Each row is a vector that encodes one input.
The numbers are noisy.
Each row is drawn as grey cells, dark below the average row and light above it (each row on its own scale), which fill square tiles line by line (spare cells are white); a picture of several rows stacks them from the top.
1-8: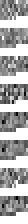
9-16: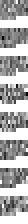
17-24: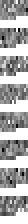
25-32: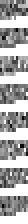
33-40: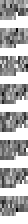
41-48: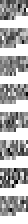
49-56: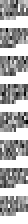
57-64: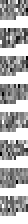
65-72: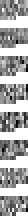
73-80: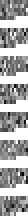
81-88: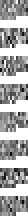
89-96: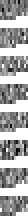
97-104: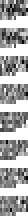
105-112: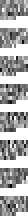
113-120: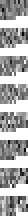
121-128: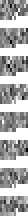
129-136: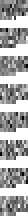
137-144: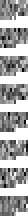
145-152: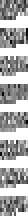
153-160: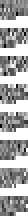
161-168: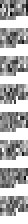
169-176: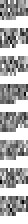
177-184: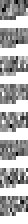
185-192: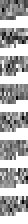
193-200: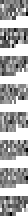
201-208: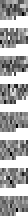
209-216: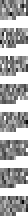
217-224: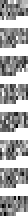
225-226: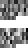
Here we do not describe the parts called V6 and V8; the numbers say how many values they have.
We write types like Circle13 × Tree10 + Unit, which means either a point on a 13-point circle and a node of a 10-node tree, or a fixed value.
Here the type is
Bool × (Tree12 + V8) × V6.
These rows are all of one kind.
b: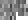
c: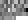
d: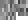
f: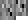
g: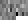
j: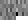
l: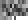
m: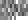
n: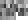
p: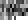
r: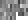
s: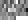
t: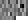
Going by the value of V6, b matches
f, j and t.
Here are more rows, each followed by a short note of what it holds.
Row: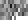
a node of a 12-node tree, a true/false value and a value of V6
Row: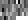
a true/false value, a value of V6 and a value of V8
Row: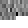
a node of a 12-node tree, a true/false value and a value of V6
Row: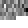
a node of a 12-node tree, a true/false value and a value of V6
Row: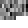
a node of a 12-node tree, a true/false value and a value of V6
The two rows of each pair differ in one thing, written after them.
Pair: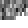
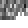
the true/false value
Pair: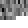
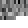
the true/false value
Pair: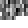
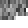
the value of V8
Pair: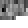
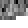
the value of V6
